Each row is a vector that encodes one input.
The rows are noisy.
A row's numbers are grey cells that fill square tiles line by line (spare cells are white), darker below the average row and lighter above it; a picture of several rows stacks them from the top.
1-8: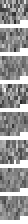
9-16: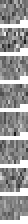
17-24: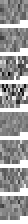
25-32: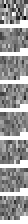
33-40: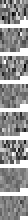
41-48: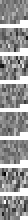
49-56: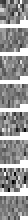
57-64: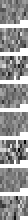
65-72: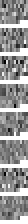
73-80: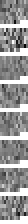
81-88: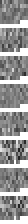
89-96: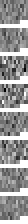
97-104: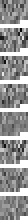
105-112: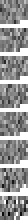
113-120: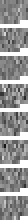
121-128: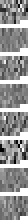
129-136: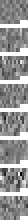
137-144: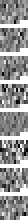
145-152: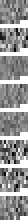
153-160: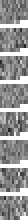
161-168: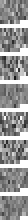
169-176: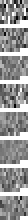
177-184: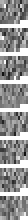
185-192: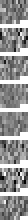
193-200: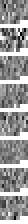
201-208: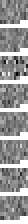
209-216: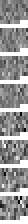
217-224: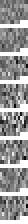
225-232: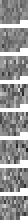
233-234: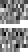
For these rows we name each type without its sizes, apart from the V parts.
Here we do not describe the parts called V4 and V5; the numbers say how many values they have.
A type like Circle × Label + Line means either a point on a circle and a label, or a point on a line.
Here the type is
Bool × Line + (Tree + V5) × V4.
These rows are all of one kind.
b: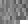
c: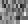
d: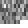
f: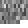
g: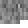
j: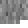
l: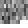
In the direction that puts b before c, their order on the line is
b, c, l, g, d, f, j.
